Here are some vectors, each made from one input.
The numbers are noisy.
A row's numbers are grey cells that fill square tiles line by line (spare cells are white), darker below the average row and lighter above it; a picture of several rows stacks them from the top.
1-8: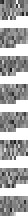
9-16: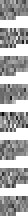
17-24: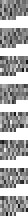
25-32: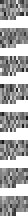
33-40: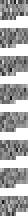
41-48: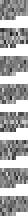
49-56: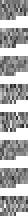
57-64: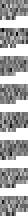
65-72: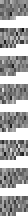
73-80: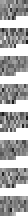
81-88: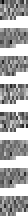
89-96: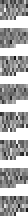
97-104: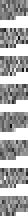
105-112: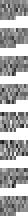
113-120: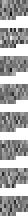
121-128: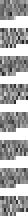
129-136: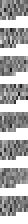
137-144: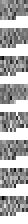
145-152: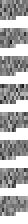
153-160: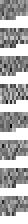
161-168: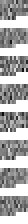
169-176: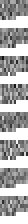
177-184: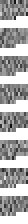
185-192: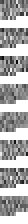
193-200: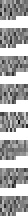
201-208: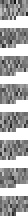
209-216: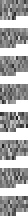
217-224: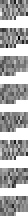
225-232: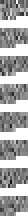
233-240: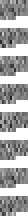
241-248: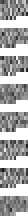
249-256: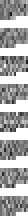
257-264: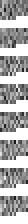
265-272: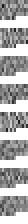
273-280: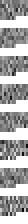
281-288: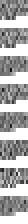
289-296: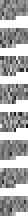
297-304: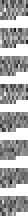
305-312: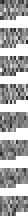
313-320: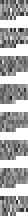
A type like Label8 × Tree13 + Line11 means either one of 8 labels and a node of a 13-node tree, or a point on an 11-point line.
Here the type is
Bool × Bool × Bool + Circle6 × Circle6.
